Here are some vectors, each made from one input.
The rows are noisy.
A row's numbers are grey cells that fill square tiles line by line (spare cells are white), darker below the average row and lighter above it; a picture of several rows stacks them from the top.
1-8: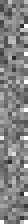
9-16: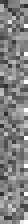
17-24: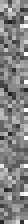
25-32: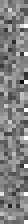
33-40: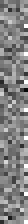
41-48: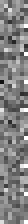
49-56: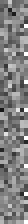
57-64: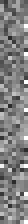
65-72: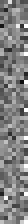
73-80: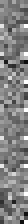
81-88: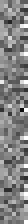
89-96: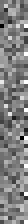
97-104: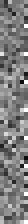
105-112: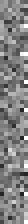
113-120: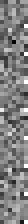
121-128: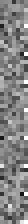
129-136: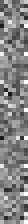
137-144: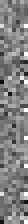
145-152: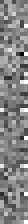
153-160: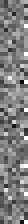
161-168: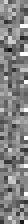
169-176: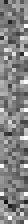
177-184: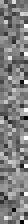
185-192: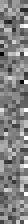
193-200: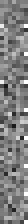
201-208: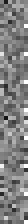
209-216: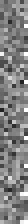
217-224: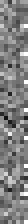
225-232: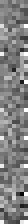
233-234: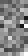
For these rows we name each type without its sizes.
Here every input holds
a point on a line and a true/false value, together with either a fixed value, or a node of a tree.
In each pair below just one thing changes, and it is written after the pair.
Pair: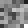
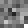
the true/false value
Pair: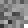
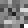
the true/false value
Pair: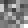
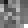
the place on the line
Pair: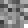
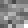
the true/false value
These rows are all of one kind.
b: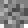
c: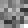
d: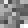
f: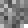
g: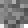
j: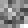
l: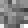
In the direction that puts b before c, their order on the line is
d, j, f, l, b, g, c.
